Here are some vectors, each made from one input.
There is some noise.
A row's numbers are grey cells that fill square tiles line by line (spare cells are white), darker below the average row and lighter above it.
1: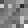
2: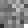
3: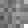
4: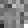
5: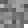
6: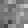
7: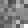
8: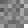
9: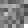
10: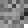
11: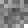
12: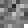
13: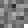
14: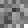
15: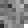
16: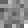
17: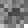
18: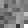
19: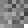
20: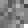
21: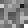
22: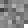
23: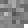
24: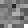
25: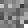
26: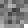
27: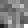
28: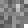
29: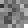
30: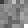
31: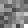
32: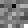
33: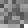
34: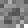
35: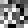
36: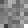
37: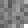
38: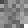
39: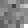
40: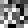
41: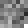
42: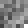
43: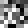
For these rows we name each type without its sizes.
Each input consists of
either a fixed value, or a label and a true/false value.
